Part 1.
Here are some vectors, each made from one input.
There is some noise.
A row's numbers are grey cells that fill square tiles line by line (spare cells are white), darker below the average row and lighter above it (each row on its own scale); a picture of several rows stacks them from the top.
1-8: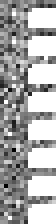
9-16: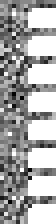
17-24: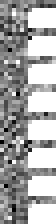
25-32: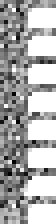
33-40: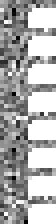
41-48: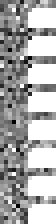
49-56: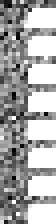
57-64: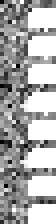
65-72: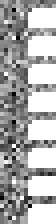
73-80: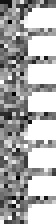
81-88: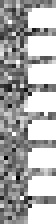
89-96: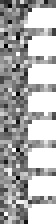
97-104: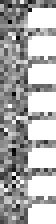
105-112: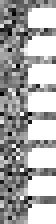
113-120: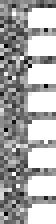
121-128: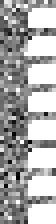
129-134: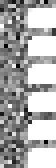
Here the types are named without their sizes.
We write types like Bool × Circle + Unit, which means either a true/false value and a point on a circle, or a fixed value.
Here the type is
List(Line).
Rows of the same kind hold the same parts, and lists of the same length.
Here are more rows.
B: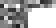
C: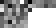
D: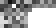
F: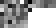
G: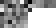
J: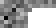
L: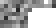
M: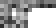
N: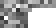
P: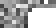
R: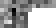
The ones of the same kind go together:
B, D, J, R
C, F, G
L, N, P
M

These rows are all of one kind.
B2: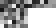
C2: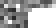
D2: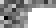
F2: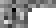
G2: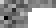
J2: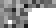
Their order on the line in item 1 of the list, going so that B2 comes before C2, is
B2, D2, G2, F2, J2, C2.
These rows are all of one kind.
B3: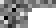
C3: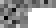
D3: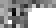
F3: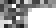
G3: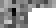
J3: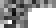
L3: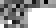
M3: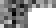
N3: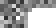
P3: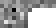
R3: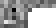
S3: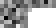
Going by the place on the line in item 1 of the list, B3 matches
C3, J3, M3 and S3.
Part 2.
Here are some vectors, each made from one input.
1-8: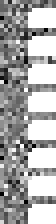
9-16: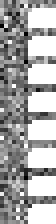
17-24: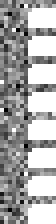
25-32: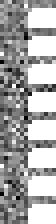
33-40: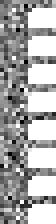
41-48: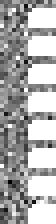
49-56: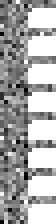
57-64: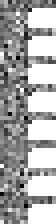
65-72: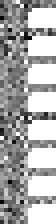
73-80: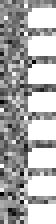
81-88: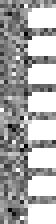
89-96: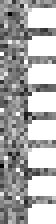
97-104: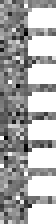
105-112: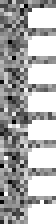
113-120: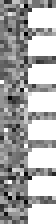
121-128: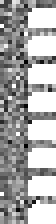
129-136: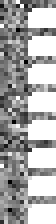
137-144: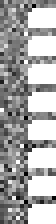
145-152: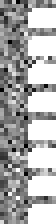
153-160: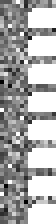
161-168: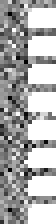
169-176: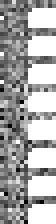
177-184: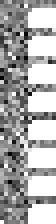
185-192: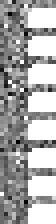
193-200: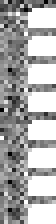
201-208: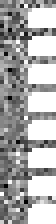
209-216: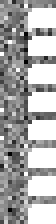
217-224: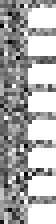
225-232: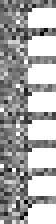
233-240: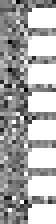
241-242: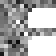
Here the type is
Bool × Line7 + Line8 × Line8.
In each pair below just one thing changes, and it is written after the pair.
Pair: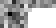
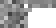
the true/false value
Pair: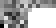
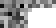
the place on the 7-point line
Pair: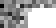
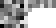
the true/false value
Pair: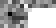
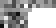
the place on the 7-point line
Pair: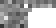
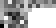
the true/false value
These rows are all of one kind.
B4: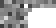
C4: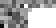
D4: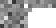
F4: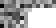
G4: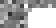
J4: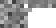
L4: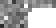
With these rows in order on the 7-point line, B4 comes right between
C4 and F4.
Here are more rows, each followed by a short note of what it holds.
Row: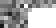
a point on a 7-point line and a true/false value
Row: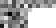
a point on a 7-point line and a true/false value
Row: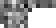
a point on each of two 8-point lines
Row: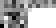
a point on a 7-point line and a true/false value
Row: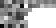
a point on a 7-point line and a true/false value
